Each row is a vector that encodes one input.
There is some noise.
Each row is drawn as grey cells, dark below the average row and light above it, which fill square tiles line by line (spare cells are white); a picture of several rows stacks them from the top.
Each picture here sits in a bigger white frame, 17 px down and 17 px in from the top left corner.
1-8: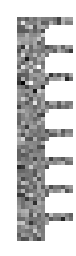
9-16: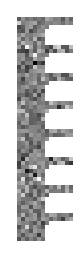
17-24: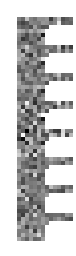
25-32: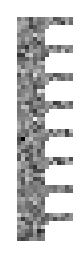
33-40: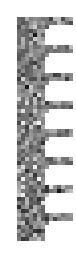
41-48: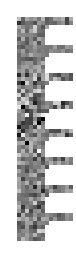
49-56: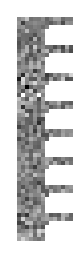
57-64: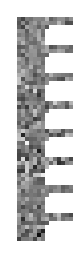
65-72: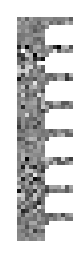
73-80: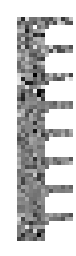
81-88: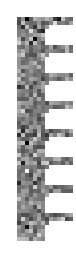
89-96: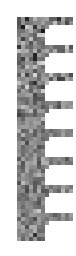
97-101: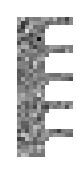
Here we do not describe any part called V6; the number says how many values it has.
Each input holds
a point on a 9-point line, four true/false values and a value of V6.
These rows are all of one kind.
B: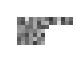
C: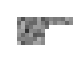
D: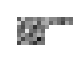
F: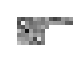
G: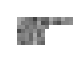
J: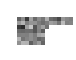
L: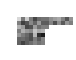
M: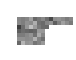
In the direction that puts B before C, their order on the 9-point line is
B, D, C, J, M, F, G, L.
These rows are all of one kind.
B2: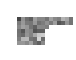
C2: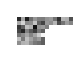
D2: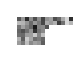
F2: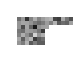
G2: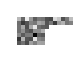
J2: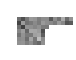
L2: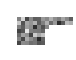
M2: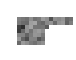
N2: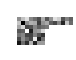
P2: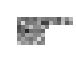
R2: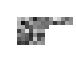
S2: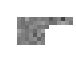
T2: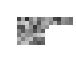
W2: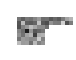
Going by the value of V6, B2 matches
C2, M2, N2 and R2.
